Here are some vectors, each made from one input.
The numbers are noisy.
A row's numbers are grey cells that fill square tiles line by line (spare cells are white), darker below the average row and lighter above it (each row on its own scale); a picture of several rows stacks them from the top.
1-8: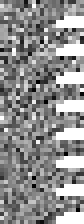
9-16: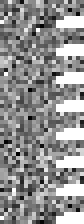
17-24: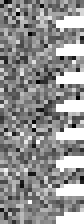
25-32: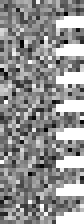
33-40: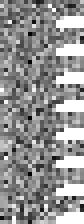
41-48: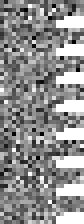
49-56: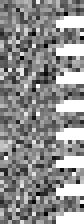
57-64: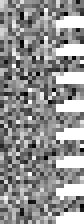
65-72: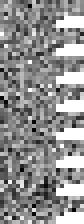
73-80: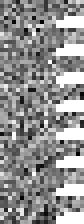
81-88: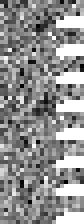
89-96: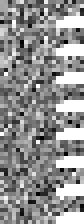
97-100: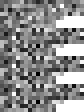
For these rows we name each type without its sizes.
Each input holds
either a point on a line, or four true/false values.
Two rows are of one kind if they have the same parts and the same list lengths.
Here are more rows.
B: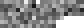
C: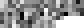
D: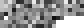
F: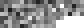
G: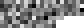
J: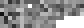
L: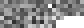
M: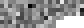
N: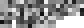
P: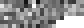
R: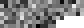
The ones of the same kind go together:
B, C, D, G, M, N, P, R
F, J, L

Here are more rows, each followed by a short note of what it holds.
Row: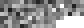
a point on a line
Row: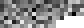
a point on a line
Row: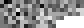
a point on a line
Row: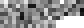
four true/false values
